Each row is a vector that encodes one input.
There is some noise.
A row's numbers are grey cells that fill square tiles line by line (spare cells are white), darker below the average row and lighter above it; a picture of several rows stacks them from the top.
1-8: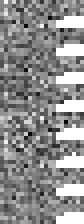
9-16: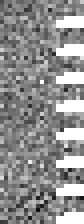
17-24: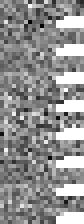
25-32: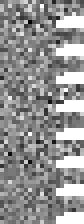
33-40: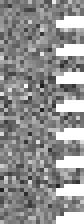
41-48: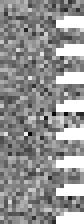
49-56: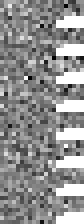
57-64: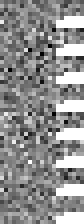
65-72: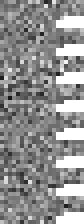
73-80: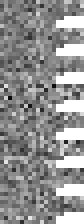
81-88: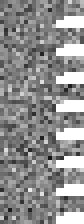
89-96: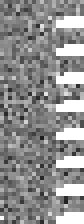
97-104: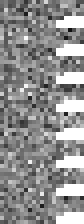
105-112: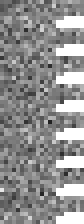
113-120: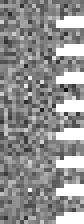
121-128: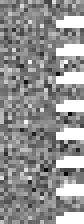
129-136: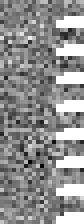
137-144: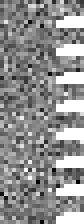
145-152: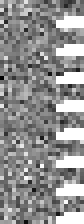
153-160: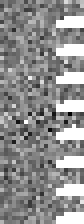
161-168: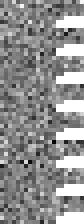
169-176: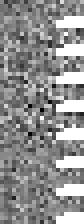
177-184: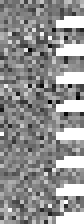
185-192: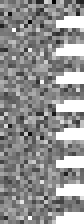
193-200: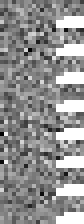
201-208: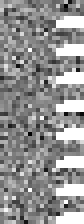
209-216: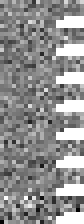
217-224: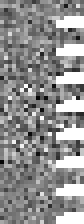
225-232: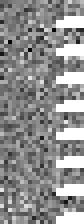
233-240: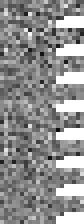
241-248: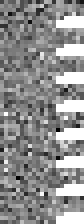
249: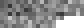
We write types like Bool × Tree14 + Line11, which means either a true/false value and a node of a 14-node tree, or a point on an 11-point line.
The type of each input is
Bool × (Circle6 × (Circle6 + Unit) × Tree7 + Line7 × Tree8) × Line4.
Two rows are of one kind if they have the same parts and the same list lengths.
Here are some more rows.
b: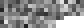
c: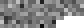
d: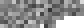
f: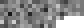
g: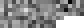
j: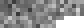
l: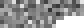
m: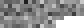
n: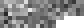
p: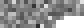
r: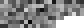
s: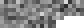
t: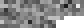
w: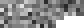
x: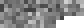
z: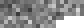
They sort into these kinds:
b, r
c, f, j, l, p, z
d, g, m, n, s, t, w, x

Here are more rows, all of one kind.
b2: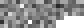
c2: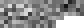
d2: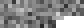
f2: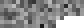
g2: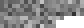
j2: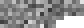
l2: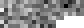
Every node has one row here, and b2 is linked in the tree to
c2.
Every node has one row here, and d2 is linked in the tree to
l2.
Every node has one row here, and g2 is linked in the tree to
c2, j2 and l2.
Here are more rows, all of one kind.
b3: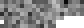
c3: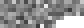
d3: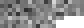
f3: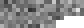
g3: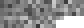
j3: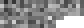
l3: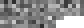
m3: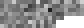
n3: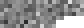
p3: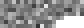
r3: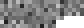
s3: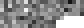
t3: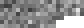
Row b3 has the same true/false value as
j3, l3, r3 and s3.
